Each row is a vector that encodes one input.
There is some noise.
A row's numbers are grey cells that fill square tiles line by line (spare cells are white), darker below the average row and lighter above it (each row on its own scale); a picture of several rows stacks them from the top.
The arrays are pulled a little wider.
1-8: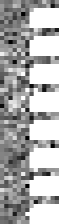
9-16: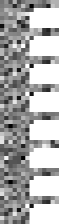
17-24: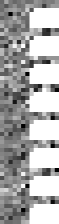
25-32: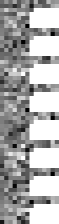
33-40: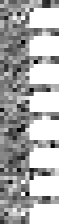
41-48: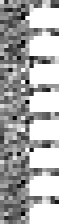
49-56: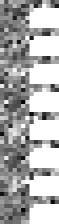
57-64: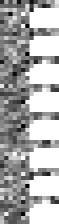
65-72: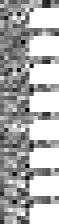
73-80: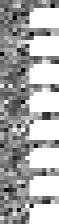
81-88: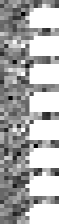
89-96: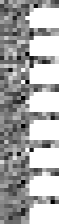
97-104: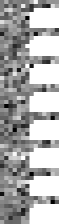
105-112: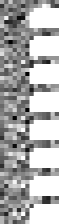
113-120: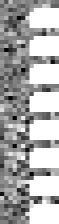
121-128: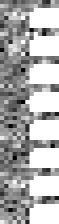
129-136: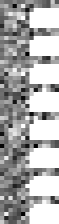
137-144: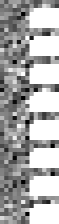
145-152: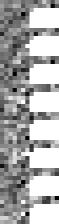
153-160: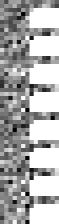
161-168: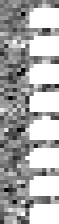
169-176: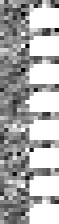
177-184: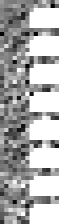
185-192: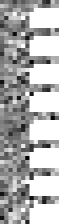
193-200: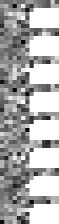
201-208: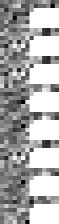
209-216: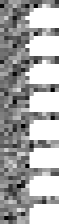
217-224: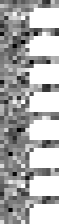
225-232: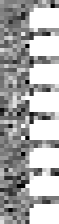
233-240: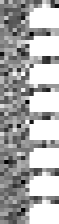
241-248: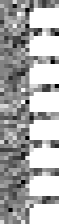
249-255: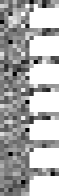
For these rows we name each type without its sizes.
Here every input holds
either four true/false values, or a list of points on a line.
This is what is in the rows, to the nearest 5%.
About 55% of them hold four true/false values. The rest are lists of points on a line.
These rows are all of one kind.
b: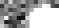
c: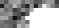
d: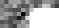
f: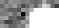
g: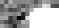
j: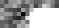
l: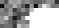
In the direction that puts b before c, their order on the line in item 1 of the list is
b, g, f, d, j, c, l.
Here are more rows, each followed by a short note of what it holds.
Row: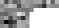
the empty list
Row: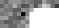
a list of two items
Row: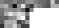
four true/false values
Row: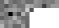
four true/false values
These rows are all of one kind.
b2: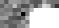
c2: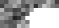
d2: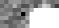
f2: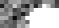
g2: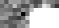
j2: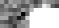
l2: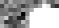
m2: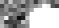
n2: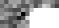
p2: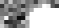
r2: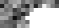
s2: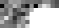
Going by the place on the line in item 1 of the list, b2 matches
d2, g2 and n2.
